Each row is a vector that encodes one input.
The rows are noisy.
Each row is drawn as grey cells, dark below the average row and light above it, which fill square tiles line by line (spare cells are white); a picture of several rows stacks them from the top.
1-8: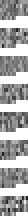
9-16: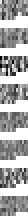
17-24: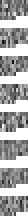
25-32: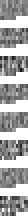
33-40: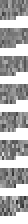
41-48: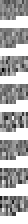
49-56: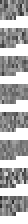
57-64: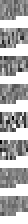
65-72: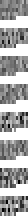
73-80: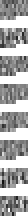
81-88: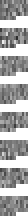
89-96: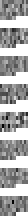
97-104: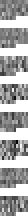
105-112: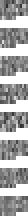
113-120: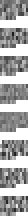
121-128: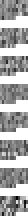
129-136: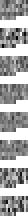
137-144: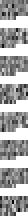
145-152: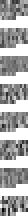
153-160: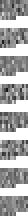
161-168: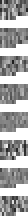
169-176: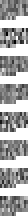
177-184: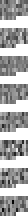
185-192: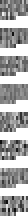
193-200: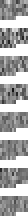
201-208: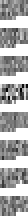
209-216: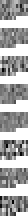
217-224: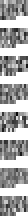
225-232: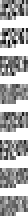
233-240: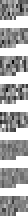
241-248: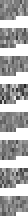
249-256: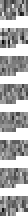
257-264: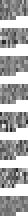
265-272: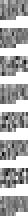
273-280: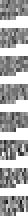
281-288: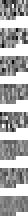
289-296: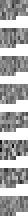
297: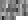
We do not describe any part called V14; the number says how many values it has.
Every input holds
a true/false value, together with either a point on an 8-point line, or a value of V14.
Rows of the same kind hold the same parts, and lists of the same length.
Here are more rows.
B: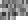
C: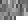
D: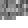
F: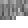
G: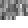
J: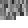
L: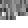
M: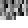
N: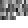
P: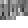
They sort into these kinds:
B, D, F, G, L, N, P
C, J, M

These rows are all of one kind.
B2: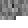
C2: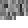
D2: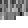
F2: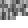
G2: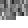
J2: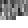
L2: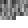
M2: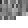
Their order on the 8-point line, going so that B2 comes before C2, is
J2, B2, G2, L2, D2, M2, F2, C2.
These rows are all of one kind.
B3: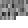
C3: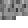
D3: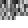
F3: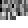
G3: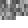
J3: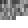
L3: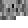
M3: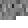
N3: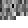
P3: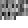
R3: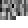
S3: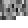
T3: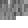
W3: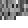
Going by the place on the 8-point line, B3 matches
L3, P3 and W3.
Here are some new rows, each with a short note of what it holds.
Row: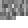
a true/false value and a value of V14
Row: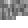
a point on an 8-point line and a true/false value
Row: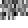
a true/false value and a value of V14
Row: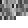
a point on an 8-point line and a true/false value
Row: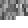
a true/false value and a value of V14
